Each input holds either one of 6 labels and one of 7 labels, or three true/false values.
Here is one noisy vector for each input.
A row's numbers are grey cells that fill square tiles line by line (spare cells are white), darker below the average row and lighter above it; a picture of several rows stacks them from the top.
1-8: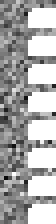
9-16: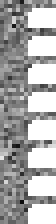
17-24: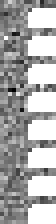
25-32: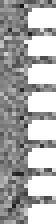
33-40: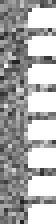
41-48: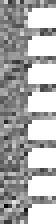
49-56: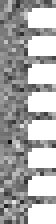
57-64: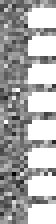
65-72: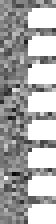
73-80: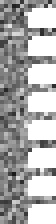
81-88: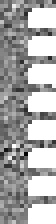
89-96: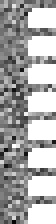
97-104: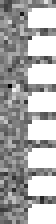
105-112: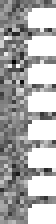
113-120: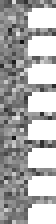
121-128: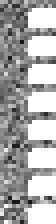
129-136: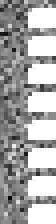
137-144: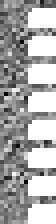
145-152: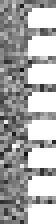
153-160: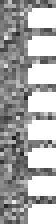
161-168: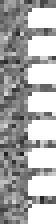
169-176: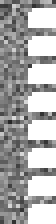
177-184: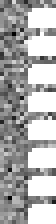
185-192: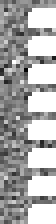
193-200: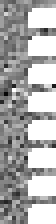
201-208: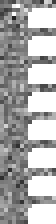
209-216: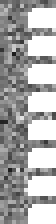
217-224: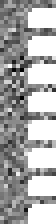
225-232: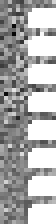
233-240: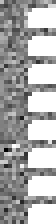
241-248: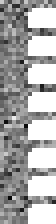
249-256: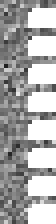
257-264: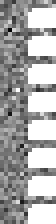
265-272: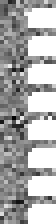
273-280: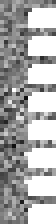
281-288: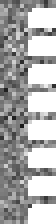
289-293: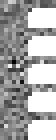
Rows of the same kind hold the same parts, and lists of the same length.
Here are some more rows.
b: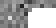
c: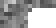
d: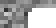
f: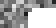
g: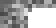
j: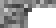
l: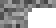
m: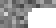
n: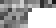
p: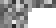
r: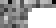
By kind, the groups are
b, c, d, f, j, l, m, n
g, p, r

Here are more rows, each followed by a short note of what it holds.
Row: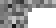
one of 6 labels and one of 7 labels
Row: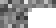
one of 6 labels and one of 7 labels
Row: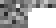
one of 6 labels and one of 7 labels
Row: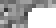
three true/false values
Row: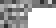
three true/false values
